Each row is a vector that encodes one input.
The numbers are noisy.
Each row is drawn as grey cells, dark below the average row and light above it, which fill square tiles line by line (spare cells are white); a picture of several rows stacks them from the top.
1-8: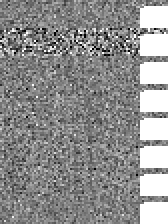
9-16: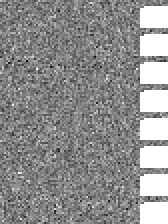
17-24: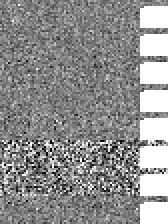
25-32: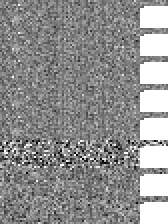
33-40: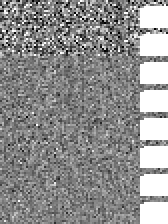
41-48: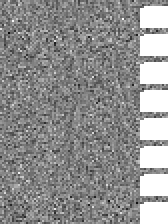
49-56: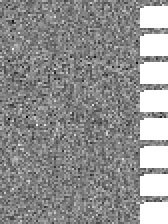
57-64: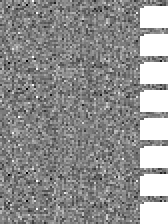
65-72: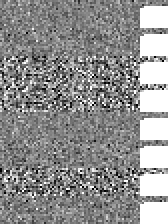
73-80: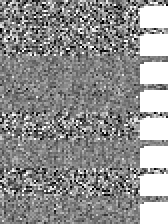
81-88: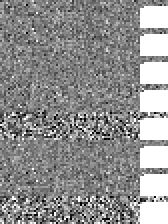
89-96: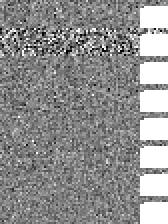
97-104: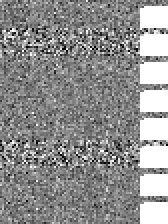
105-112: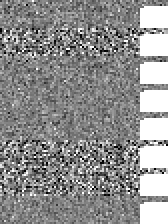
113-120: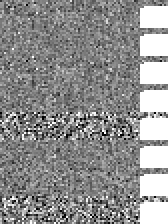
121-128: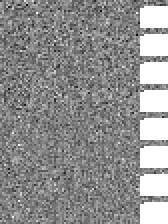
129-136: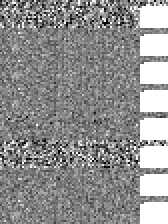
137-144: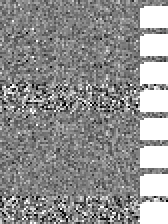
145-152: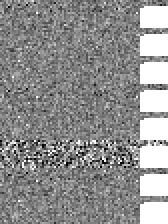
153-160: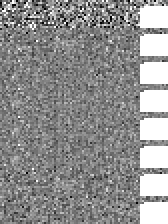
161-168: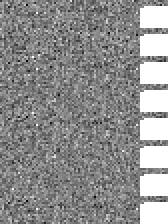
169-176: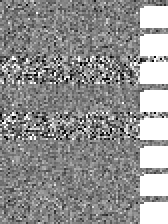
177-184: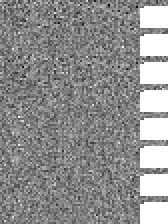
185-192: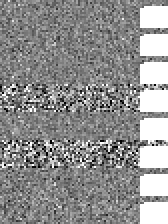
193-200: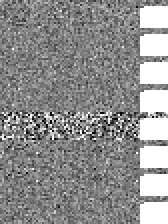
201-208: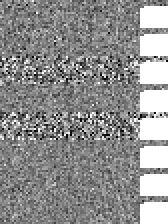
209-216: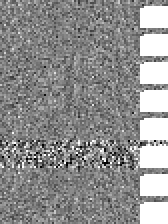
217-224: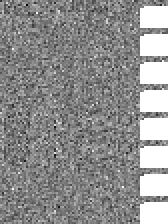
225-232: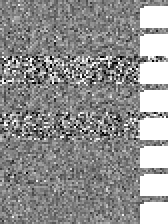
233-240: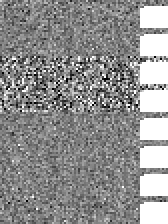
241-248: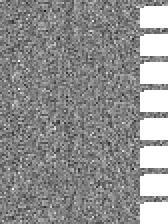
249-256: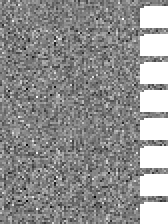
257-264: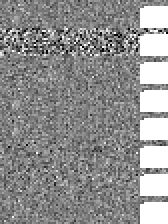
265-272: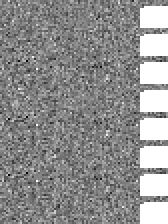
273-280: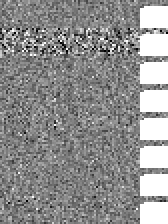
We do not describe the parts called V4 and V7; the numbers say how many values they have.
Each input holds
either a fixed value, or a node of a 13-node tree, or five true/false values, a value of V4 and a value of V7.
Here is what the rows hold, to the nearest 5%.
A few of them hold a fixed value. About 15% of them hold a node of a 13-node tree. The rest hold five true/false values, a value of V4 and a value of V7.
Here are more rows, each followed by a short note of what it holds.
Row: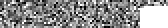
a node of a 13-node tree
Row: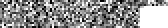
a fixed value
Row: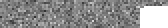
five true/false values, a value of V4 and a value of V7
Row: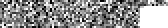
a fixed value
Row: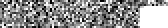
a fixed value
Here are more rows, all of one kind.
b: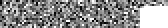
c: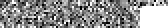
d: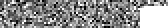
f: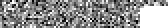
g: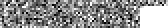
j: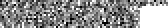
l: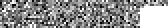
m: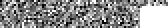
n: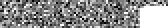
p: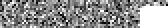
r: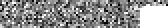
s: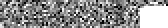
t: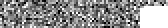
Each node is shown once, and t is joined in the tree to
d, f and g.
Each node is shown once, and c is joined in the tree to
j.
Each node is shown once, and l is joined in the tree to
f.
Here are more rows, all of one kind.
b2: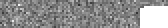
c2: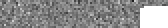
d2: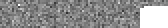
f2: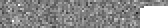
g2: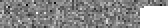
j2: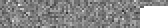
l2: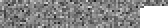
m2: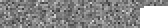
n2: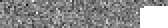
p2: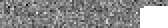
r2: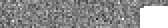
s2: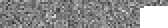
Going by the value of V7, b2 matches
f2 and m2.
